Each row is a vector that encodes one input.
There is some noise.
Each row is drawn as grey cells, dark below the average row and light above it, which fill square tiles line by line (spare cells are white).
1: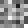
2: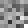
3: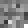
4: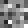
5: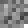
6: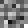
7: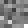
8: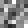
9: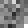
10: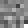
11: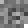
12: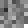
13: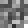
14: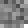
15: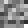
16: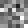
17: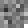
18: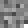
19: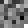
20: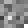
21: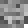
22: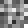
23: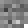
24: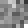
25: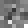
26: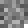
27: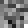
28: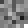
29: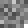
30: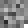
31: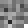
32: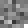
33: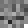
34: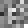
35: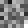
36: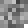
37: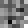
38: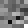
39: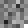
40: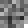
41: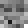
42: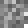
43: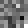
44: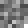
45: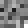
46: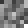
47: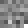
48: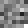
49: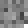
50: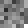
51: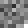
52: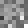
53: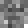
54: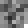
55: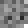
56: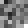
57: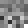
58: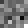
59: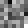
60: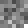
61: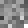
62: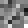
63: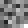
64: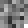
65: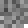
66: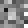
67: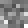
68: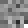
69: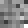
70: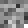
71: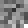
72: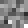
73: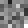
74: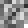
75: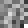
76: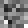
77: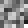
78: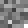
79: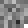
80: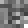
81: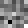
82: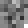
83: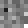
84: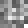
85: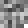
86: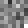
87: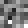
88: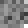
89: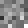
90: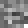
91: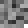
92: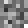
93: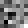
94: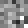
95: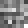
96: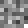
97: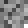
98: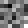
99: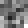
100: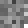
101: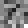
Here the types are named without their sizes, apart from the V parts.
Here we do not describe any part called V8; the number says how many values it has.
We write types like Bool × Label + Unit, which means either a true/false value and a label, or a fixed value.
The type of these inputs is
(Label + Line) × V8.
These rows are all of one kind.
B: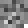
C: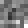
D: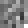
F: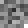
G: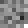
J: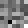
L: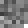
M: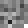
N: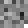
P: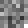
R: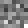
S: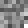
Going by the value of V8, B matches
F, J, M and R.
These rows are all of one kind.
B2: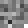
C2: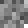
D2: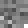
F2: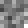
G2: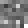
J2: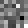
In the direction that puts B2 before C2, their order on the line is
G2, D2, F2, B2, C2, J2.
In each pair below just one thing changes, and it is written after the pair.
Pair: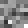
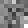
the value of V8
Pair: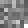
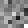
the label
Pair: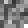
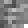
the value of V8
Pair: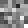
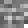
the label
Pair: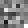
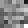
the label
